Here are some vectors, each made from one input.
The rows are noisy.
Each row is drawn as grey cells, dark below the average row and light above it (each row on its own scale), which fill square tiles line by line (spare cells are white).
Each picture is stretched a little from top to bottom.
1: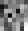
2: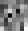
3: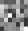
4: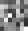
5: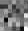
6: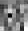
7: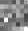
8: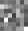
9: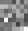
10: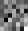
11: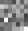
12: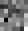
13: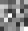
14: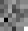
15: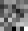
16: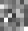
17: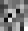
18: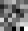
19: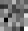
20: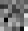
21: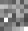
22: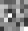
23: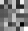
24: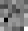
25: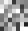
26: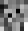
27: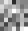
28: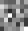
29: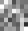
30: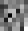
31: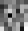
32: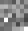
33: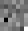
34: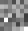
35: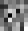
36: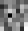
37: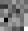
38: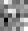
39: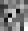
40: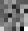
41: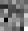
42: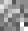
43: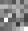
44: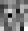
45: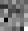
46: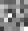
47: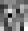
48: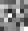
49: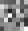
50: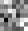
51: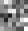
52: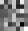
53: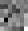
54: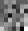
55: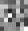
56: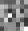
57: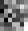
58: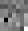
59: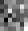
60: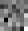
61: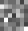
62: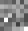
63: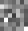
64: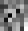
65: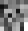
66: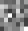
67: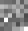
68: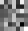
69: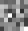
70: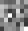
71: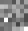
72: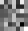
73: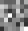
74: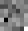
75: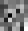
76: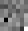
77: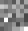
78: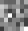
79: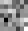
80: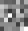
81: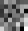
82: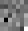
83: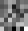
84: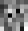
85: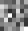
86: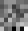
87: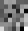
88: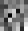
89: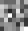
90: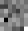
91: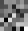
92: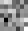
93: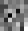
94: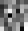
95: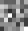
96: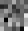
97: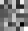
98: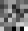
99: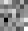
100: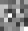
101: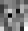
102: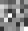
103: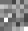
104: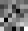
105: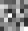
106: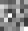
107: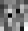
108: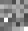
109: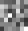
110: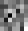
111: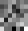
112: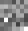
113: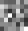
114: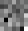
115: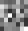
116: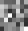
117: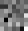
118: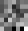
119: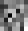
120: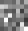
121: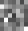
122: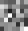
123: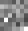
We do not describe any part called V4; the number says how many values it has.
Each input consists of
a list of up to two items, each a true/false value and a value of V4.
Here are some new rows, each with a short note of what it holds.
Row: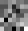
a list of two items
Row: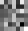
the empty list
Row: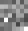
a list of one item
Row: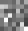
a list of one item
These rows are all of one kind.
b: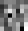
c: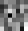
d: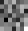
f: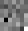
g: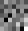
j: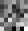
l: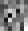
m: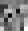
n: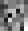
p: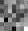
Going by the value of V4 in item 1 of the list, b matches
c, l, m and n.
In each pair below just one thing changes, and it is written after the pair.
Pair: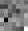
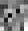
the value of V4 in item 1 of the list
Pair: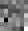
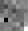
the true/false value in item 2 of the list
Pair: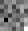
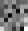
the true/false value in item 2 of the list
